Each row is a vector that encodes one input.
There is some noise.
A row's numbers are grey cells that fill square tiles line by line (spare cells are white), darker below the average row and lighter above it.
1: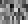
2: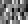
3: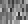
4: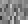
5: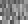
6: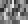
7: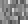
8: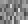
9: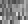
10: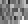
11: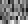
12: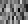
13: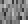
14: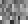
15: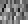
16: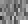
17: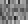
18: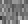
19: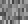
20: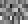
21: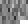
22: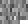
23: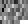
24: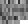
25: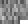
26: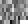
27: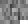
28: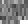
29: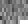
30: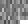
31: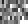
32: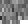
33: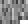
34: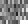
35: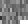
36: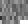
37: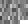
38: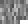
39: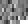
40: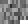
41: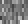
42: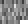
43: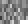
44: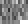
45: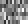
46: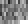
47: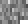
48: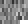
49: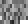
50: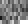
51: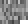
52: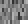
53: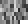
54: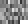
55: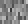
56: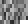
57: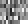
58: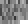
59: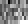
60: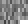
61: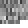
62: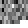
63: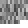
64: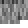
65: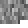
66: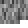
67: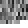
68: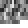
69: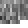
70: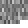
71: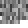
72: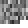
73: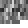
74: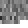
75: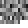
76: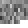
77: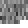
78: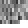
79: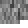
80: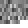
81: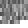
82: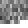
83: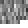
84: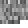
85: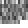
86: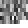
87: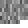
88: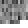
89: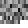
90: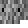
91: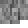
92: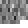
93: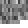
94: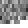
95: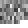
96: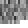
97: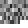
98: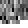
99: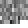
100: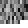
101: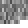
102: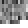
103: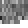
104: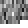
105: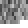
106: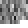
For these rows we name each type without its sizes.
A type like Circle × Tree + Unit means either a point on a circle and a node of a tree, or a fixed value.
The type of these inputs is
Bool × List(Line).
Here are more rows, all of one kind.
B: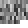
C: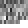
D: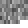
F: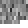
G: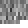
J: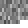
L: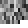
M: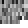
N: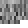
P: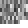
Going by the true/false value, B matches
D, J, N and P.
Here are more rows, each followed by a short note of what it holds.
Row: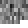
a true/false value, together with a list of two items
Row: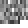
a true/false value, together with a list of three items
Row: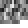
a true/false value, together with the empty list
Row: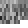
a true/false value, together with a list of three items
